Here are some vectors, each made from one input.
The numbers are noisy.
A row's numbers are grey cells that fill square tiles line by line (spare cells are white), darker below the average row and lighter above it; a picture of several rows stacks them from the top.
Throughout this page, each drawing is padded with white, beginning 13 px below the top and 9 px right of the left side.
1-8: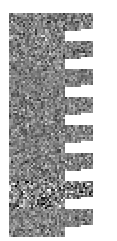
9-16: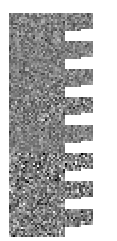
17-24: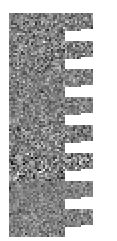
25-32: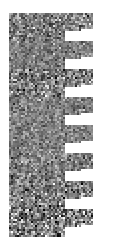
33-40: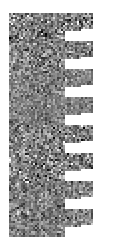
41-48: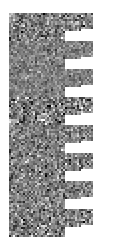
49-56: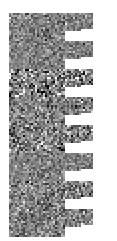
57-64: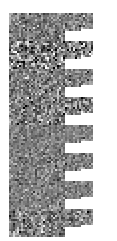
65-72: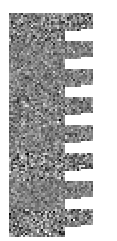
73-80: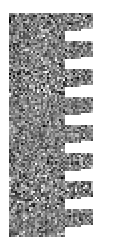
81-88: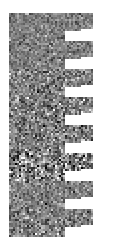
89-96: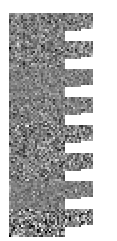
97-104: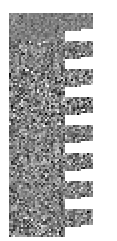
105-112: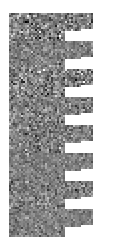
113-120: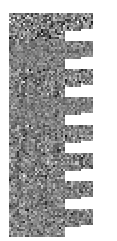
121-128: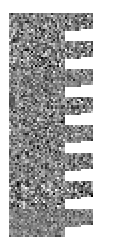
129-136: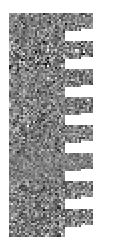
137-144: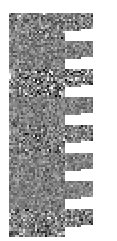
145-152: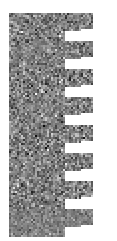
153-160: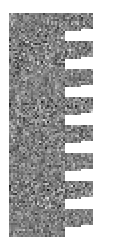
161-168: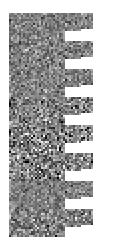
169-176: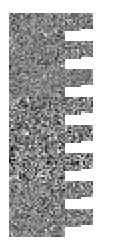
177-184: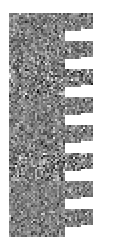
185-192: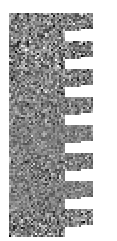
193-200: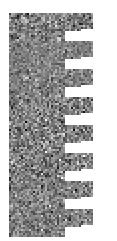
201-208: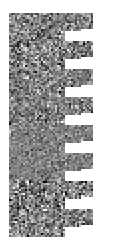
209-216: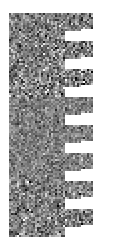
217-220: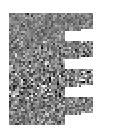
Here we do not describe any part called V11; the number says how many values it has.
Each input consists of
four true/false values, together with either a node of a 9-node tree, or a value of V11.
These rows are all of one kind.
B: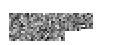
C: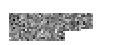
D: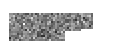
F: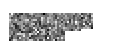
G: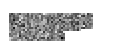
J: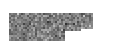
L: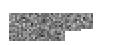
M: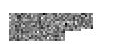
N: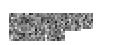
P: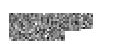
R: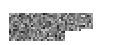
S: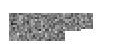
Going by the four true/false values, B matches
D, N, P and R.
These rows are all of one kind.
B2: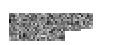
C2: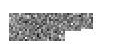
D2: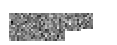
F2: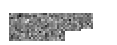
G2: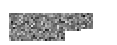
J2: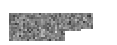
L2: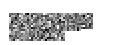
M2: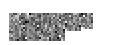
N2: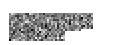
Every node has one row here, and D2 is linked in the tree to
C2.
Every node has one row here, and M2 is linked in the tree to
J2.
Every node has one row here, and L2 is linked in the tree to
N2.
